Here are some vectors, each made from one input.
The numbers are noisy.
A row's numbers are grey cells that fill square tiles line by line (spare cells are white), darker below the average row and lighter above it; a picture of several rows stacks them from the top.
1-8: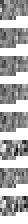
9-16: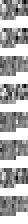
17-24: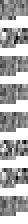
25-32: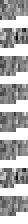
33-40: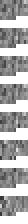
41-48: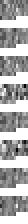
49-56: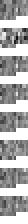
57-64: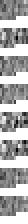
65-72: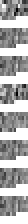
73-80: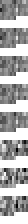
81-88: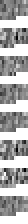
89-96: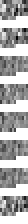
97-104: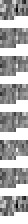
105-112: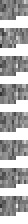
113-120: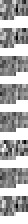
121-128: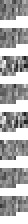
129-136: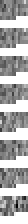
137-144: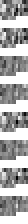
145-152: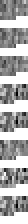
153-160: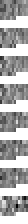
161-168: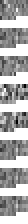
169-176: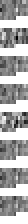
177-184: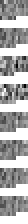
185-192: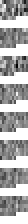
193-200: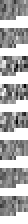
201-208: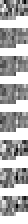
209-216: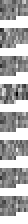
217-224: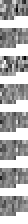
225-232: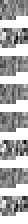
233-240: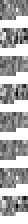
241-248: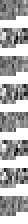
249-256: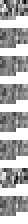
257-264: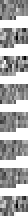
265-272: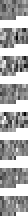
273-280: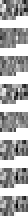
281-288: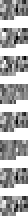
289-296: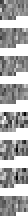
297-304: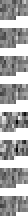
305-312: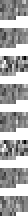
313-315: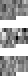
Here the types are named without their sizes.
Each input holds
either a point on a line, or a node of each of four trees and a true/false value.
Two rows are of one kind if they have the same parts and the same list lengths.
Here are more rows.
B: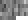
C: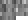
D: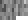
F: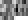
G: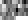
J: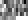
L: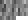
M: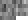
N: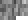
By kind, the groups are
B, C, D, L, M, N
F, G, J

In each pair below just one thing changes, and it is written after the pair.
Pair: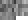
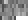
the true/false value
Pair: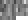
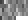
the true/false value
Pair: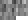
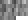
the node of one of the four trees
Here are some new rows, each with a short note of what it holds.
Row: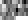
a point on a line
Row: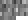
a node of each of four trees and a true/false value
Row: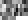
a point on a line
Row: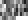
a point on a line
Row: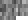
a node of each of four trees and a true/false value
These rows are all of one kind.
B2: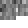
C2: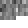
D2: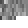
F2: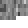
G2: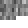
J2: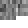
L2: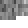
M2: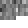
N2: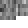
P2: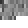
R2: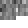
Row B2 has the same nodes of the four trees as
C2, M2 and R2.
